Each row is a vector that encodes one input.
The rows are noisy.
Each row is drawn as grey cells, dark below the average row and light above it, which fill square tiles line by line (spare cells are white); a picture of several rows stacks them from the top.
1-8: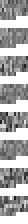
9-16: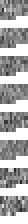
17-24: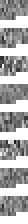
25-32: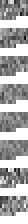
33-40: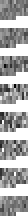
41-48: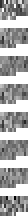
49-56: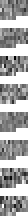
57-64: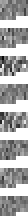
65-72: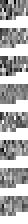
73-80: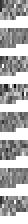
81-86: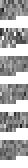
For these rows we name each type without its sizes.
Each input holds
either a label and a true/false value, or a point on a line.
